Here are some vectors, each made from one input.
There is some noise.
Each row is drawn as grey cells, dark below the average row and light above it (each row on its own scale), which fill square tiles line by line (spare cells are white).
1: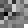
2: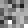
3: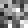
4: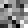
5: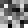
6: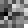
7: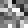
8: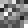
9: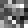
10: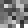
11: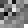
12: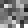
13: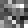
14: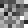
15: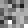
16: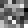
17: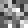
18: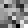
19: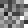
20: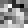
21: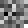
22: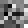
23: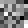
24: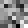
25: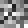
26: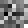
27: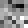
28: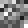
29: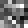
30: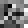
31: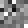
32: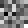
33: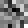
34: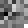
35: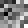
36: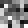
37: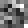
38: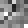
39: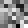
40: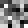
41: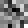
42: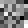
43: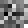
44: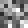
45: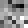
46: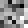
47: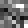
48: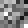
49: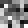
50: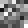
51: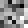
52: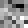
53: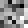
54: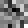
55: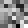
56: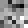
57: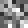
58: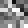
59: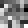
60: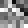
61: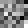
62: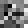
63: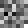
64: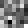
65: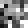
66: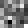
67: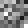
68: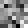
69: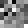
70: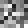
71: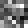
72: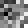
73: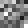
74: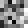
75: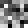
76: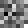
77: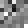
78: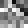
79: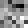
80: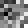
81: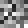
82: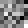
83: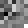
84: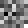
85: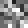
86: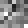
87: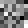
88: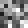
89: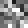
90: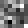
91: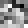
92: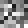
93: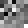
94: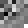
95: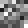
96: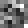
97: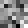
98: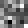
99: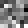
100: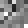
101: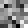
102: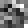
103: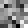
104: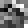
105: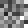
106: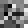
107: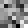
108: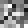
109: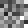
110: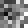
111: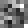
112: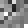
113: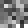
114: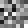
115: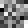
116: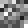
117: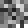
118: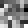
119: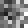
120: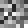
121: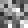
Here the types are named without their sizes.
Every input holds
four true/false values.
